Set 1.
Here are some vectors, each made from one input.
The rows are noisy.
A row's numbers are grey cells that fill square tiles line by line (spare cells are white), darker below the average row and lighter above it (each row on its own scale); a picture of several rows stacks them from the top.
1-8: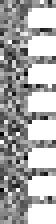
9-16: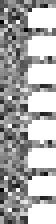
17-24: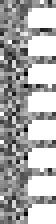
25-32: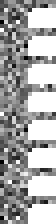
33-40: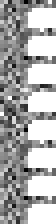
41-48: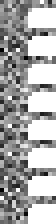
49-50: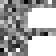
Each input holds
one of 5 labels.
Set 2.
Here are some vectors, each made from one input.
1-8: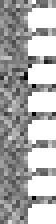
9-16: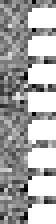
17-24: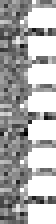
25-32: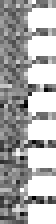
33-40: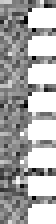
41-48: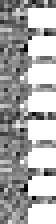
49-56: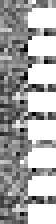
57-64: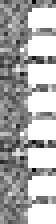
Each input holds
one of 5 labels.
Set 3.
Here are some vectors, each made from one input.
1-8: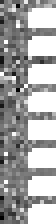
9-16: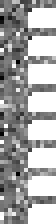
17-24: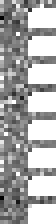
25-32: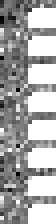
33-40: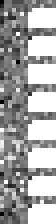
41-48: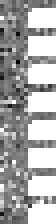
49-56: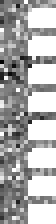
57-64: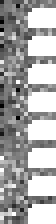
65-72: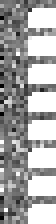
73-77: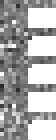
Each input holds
a point on an 8-point line.
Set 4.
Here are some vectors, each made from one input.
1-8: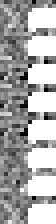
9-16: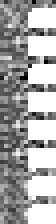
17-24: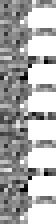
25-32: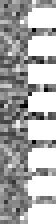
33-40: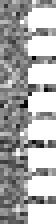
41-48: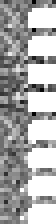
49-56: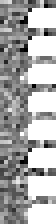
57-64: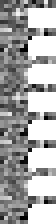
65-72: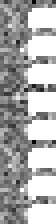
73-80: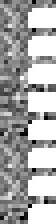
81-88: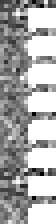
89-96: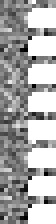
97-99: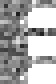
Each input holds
one of 5 labels.
